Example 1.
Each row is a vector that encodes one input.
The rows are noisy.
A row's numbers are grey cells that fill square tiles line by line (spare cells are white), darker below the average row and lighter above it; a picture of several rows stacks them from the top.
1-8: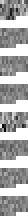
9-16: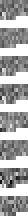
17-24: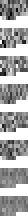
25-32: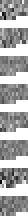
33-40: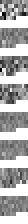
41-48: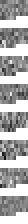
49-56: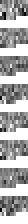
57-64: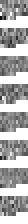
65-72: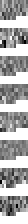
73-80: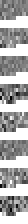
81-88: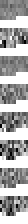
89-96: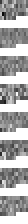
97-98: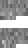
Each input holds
either a point on a 3-point line and a point on a 6-point line, or a list of up to two points on a 5-point line.
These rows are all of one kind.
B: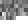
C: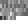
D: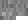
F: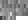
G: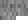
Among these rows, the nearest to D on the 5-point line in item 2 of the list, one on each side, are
B and C.
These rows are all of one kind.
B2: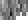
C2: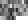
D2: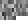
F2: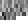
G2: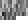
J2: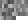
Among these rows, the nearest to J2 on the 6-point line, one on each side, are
C2 and D2.
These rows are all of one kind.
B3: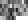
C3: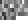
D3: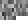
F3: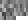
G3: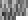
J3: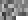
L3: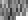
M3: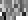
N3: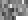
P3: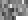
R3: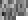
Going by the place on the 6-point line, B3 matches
C3, N3 and P3.
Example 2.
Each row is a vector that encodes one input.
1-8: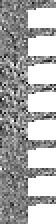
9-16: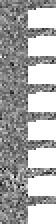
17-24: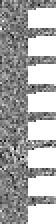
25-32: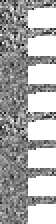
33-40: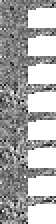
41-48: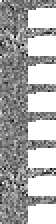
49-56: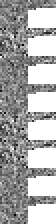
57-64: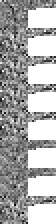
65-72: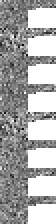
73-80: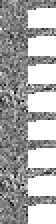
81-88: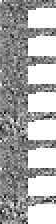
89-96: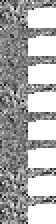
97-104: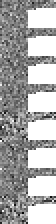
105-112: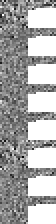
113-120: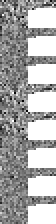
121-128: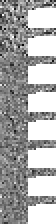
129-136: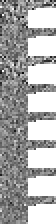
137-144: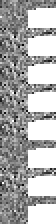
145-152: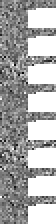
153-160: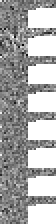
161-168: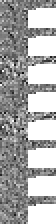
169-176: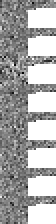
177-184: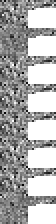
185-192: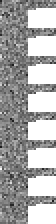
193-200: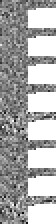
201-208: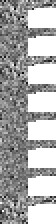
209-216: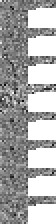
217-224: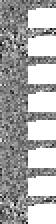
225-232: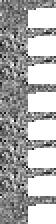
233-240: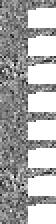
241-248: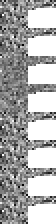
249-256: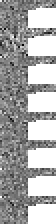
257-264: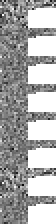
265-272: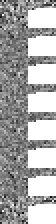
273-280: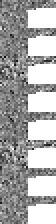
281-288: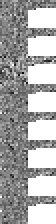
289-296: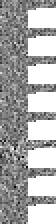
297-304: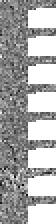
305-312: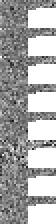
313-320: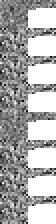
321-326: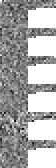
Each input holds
either a point on a 16-point circle and a true/false value, or a point on a 10-point line.
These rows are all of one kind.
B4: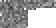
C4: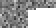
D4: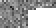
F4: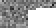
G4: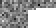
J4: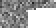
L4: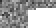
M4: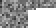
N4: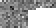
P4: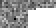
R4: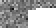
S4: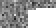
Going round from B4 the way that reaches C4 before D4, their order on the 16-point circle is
B4, C4, S4, D4, N4, F4, L4, R4, M4, G4, P4, J4.
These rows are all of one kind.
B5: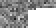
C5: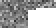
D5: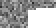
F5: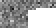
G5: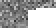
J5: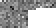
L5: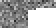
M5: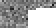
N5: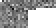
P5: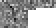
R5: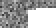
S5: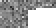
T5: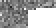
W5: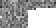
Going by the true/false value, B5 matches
D5, R5 and W5.
